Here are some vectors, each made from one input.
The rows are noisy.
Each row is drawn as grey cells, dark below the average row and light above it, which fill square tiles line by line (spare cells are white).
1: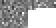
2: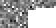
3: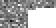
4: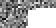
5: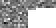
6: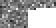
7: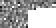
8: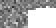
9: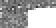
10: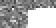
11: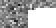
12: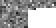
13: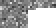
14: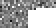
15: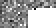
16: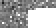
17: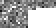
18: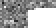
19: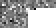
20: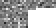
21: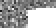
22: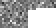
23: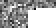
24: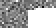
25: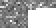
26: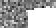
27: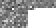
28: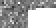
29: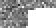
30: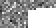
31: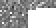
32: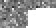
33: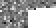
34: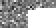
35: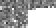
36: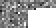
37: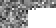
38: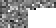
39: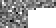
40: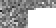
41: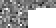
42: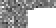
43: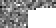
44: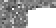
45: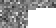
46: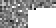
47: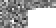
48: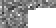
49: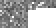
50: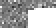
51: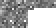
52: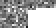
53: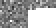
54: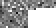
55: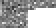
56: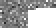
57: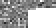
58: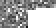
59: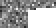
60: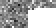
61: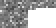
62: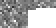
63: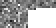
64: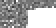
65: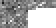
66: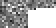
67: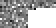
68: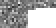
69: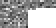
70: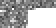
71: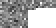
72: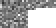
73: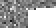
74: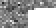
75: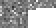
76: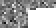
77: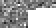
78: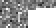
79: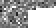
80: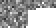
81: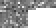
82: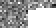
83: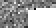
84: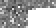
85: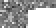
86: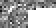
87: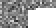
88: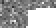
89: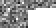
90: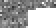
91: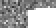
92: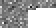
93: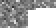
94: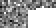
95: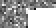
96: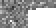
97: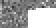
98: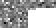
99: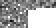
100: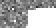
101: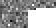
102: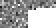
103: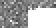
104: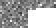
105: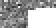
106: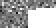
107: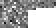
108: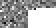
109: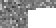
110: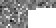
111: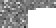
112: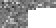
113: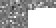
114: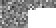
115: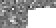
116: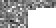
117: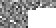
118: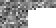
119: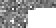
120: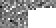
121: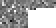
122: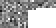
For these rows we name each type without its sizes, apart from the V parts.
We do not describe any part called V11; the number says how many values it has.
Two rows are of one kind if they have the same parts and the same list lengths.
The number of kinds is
2.
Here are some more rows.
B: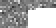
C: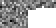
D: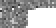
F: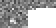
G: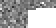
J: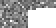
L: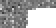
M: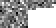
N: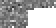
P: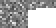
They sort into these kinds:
B, D, F, G, J, L, N, P
C, M

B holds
a point on each of two lines and a true/false value.
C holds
a value of V11.
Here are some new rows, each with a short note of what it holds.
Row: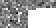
a value of V11
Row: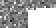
a value of V11
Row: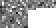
a value of V11
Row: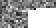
a value of V11
